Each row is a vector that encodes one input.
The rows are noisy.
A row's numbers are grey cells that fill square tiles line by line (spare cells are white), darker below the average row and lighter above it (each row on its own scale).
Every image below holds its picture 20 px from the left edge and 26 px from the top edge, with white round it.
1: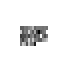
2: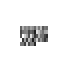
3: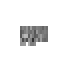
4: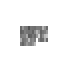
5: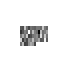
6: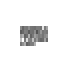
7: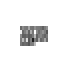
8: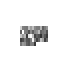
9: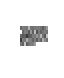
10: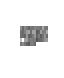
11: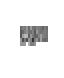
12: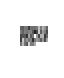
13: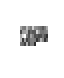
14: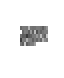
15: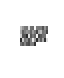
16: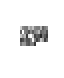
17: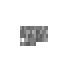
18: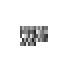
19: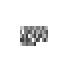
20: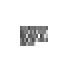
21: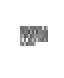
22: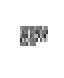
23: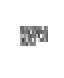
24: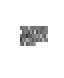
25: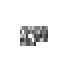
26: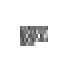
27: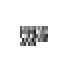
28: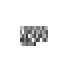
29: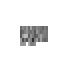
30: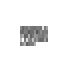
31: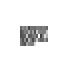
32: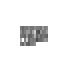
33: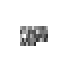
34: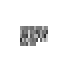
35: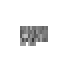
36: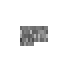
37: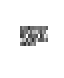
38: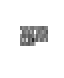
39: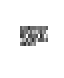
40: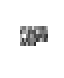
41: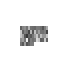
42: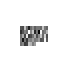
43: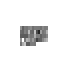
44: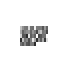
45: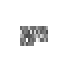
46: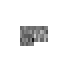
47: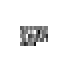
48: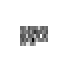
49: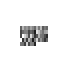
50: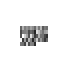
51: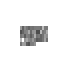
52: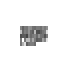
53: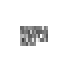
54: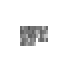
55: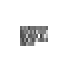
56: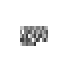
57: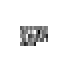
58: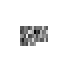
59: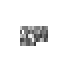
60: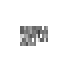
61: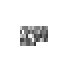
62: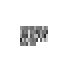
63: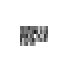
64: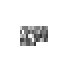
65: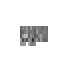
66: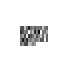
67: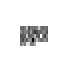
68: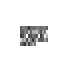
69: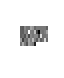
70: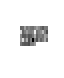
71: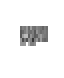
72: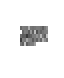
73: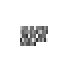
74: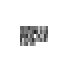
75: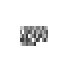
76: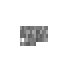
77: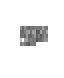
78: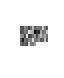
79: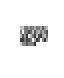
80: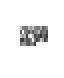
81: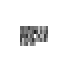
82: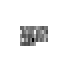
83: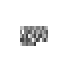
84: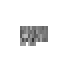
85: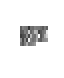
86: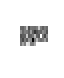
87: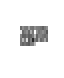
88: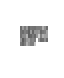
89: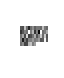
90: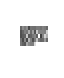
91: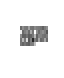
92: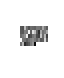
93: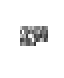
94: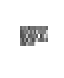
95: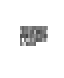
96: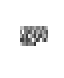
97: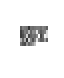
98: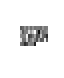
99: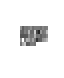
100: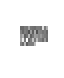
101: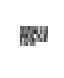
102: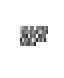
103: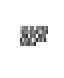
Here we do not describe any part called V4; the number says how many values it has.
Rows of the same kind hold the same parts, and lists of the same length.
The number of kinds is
2.
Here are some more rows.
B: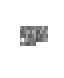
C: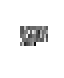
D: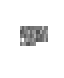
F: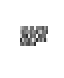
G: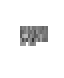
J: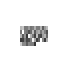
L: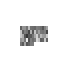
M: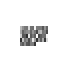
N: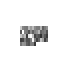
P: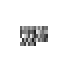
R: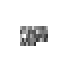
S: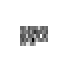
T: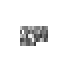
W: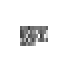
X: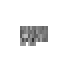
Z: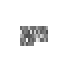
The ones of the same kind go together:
B, C, D, L, W, Z
F, G, J, M, N, P, R, S, T, X

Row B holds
a node of a 9-node tree and a value of V4.
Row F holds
a point on a 9-point circle.
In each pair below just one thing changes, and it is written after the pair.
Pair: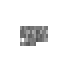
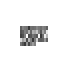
the value of V4
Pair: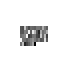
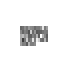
the node of the tree
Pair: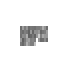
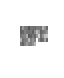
the node of the tree
